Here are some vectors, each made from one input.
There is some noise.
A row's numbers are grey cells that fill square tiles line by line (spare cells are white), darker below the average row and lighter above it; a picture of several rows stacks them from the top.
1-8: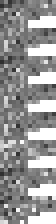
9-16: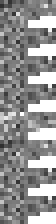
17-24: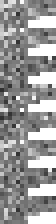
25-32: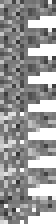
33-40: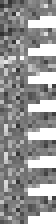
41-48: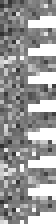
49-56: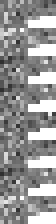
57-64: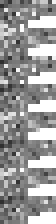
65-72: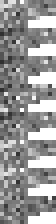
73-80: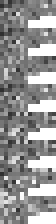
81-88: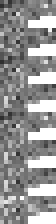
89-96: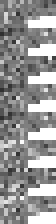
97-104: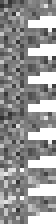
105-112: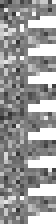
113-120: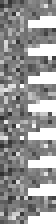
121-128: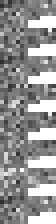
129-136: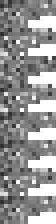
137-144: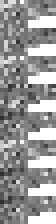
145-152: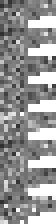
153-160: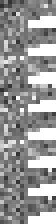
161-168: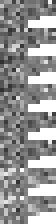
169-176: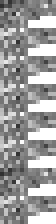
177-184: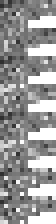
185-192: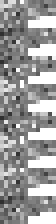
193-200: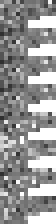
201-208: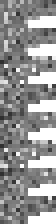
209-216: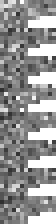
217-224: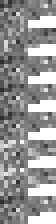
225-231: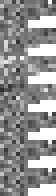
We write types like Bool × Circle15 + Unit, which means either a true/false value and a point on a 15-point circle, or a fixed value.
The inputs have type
Line6.
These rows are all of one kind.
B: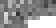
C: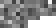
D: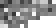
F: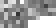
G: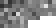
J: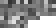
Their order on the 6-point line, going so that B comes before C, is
F, B, C, J, G, D.
